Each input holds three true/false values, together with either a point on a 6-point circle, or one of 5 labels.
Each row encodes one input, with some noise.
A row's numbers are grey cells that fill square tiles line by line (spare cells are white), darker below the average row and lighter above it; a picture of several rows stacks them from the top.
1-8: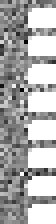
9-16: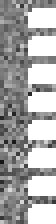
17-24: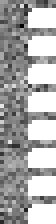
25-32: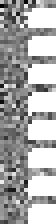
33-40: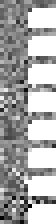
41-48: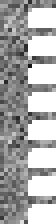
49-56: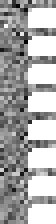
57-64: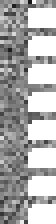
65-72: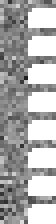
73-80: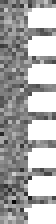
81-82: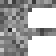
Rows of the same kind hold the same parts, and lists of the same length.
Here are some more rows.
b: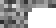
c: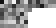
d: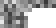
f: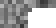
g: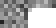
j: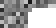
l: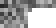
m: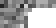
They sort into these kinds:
b, c, d, g
f, j, l, m

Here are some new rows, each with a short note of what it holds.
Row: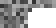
one of 5 labels and three true/false values
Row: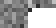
a point on a 6-point circle and three true/false values
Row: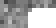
one of 5 labels and three true/false values
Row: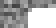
one of 5 labels and three true/false values
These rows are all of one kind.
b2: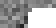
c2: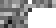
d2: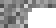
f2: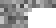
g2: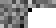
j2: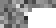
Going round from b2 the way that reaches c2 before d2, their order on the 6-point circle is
b2, g2, c2, d2, f2, j2.
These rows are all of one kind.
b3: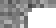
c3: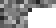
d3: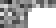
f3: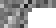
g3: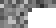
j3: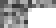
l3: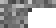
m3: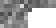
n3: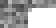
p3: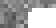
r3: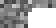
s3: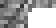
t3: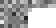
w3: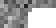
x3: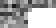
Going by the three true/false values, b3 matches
c3, d3, g3 and m3.
